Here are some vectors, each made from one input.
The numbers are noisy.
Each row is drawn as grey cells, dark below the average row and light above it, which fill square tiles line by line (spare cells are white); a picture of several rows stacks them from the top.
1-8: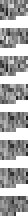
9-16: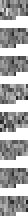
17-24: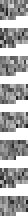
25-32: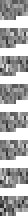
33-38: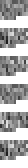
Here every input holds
a point on an 8-point line.
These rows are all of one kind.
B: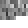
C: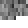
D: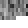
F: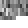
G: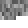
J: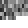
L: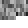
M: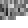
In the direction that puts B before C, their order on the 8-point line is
J, M, B, G, C, D, F, L.
